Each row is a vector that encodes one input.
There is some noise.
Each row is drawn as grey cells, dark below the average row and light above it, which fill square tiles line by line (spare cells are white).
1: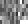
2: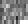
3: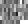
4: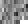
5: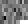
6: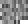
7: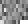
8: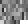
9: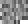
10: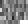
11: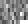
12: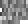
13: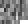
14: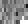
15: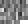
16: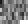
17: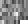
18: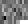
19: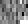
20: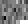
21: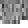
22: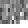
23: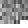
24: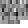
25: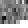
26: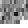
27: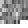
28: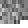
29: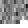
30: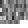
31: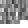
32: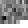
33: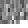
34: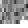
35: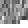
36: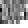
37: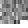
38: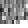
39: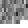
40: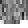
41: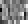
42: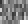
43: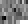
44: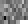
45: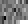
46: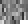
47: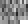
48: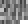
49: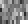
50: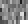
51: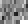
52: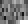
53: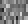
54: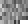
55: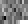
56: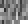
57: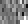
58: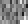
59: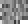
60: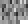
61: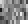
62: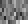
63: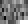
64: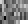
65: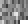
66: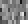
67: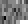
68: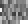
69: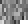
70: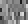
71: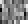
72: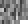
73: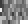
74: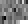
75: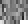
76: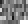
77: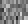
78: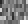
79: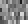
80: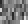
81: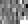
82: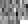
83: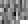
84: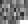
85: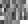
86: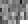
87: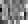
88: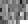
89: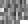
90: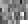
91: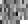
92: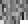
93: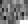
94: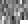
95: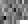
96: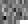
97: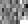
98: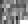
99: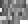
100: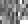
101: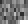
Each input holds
one of 5 labels and a point on a 5-point line, together with either a fixed value, or four true/false values.
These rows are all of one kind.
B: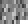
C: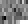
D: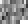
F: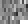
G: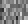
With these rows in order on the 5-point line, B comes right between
F and G.
